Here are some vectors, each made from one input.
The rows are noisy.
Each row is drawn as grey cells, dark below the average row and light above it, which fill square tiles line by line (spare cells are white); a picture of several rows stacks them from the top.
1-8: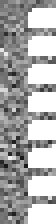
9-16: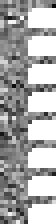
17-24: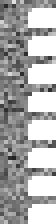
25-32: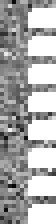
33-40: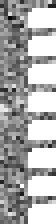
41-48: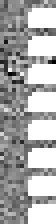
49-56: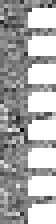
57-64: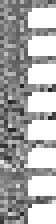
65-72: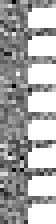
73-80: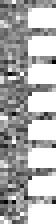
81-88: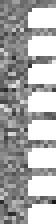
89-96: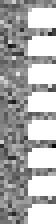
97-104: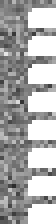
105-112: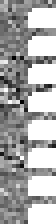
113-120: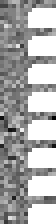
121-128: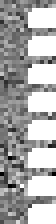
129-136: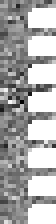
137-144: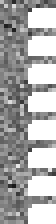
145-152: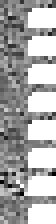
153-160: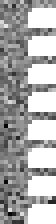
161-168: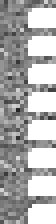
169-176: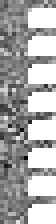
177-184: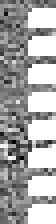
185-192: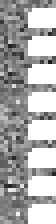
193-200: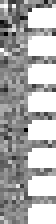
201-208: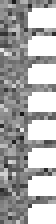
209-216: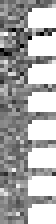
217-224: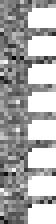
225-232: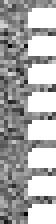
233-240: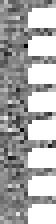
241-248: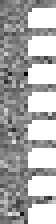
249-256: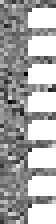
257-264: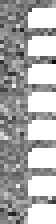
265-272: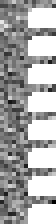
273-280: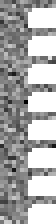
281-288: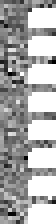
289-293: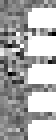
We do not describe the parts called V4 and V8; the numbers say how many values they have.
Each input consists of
either one of 7 labels, a true/false value and a value of V4, or a value of V8.
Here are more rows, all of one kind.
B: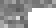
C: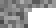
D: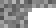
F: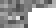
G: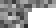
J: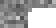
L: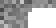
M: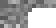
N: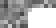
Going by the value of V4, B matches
F and J.
